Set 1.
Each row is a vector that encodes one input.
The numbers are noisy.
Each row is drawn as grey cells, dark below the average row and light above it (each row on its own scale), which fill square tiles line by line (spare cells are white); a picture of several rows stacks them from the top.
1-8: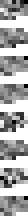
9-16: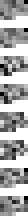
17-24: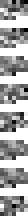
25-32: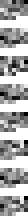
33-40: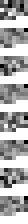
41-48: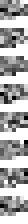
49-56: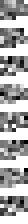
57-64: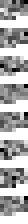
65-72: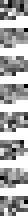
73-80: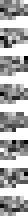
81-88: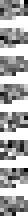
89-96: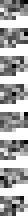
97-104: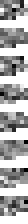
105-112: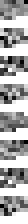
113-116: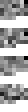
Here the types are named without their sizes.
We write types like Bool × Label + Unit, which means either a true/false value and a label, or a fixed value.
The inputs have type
Bool × Bool × Bool + Unit.
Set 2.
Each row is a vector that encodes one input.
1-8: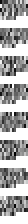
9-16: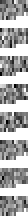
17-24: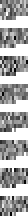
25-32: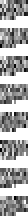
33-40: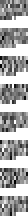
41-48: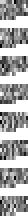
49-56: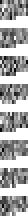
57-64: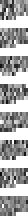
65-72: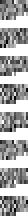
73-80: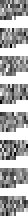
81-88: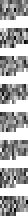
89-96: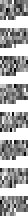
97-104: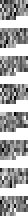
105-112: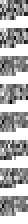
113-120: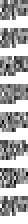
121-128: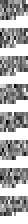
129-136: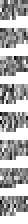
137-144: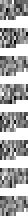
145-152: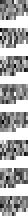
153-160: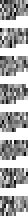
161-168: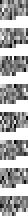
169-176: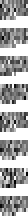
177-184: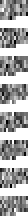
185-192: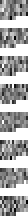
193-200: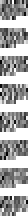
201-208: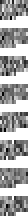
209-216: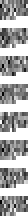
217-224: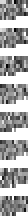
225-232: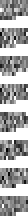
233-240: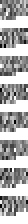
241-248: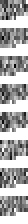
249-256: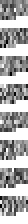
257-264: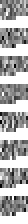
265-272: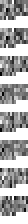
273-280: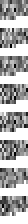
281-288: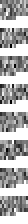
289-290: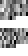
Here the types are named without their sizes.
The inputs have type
Bool × Bool × Bool × Bool × Bool.
